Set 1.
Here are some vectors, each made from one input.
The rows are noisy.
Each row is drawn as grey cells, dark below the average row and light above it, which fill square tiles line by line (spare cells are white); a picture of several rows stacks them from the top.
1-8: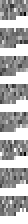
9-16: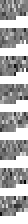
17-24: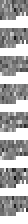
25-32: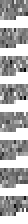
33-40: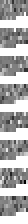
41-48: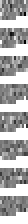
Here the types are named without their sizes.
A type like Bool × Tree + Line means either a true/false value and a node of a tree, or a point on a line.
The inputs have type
Bool × Line.
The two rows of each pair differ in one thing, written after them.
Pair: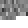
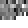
the place on the line
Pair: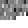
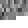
the true/false value
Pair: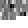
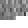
the place on the line
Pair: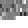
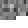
the place on the line
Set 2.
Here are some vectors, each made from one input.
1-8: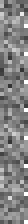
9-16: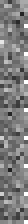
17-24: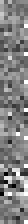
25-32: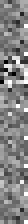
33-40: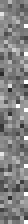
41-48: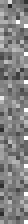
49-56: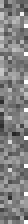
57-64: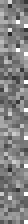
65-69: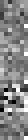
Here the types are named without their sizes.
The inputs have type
Bool × Label + Unit.
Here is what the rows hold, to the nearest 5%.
About 5% of them hold a fixed value. The rest hold a label and a true/false value.
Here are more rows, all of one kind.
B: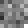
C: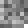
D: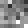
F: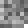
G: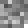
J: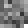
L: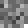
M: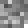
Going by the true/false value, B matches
J and L.
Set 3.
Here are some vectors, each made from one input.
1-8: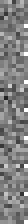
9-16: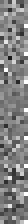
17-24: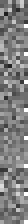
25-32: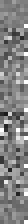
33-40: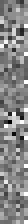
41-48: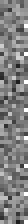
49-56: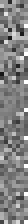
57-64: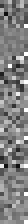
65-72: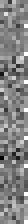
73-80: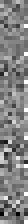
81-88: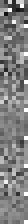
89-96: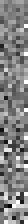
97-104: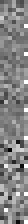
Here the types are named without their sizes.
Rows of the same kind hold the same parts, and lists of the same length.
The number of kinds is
2.
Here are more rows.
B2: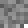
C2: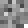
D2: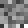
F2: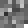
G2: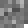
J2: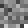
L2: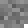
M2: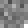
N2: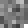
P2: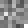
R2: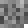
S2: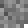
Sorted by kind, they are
B2, C2, D2, F2, G2, J2, N2, P2, R2, S2
L2, M2

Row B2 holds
three true/false values.
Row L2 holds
a label.
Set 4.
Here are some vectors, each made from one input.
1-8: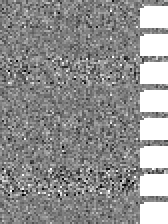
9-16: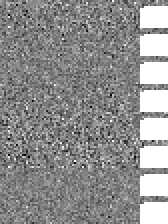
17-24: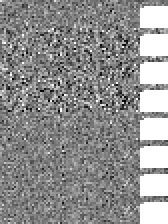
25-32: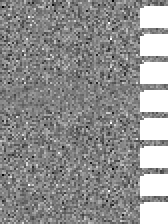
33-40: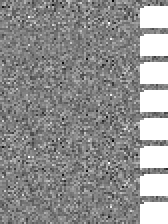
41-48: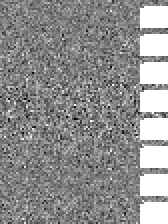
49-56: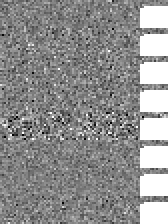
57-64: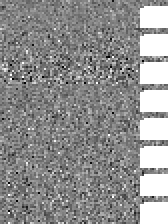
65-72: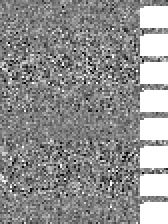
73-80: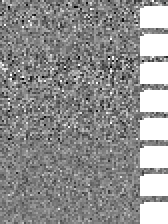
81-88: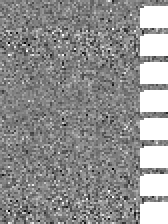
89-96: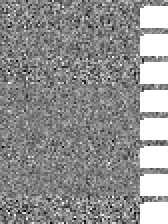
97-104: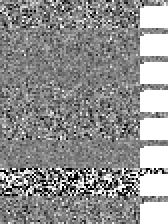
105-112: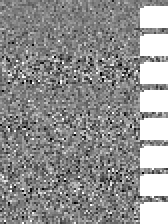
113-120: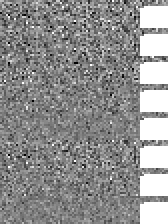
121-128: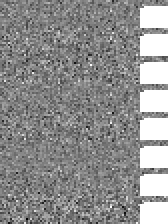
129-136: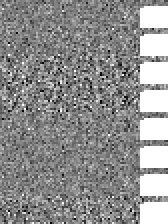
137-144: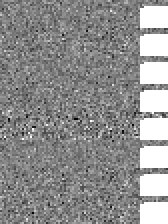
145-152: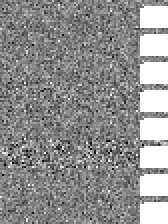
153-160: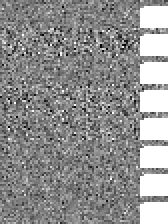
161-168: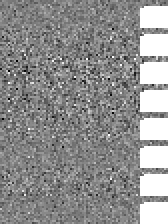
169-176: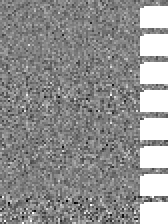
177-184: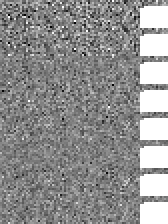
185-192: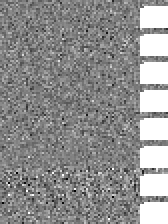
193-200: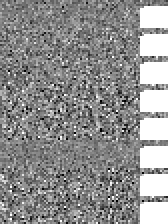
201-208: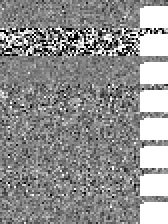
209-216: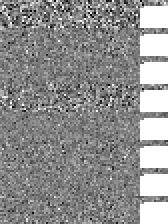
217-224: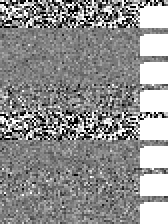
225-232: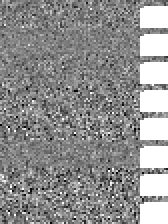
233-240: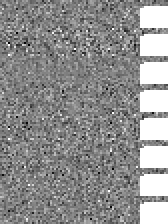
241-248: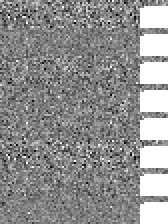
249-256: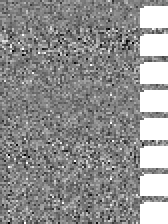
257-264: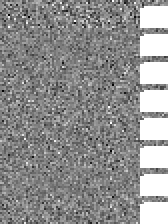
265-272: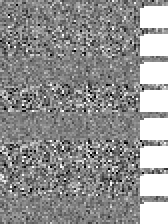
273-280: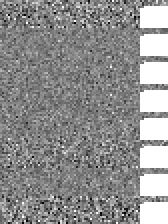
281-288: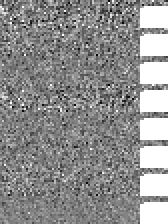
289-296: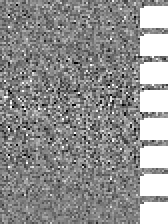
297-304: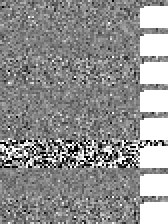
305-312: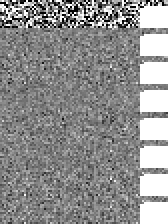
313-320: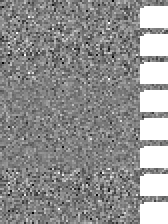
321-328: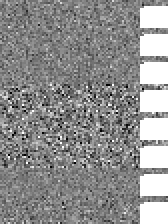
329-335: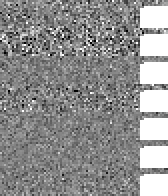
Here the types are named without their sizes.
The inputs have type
Bool × Tree + Unit.
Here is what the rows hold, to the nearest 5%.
A few of them hold a fixed value. The rest hold a node of a tree and a true/false value.
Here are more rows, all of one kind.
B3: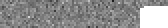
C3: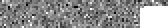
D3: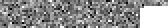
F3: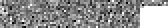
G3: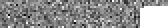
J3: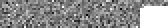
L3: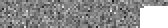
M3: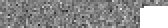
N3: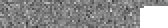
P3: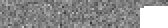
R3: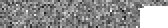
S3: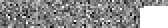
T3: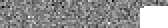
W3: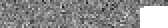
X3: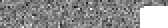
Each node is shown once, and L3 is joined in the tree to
J3, N3 and R3.
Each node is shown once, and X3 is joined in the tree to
C3 and P3.
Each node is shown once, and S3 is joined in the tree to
G3.
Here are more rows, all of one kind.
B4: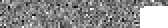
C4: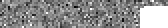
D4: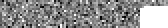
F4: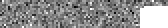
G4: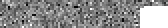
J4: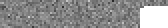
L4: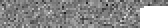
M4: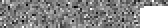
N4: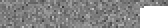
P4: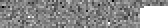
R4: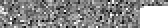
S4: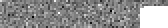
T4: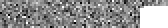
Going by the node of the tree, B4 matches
C4, F4, G4 and M4.
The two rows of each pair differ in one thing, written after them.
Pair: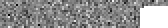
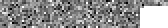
the true/false value
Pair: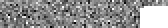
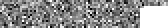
the true/false value
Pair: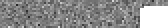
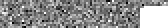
the true/false value
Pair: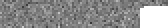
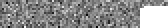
the node of the tree
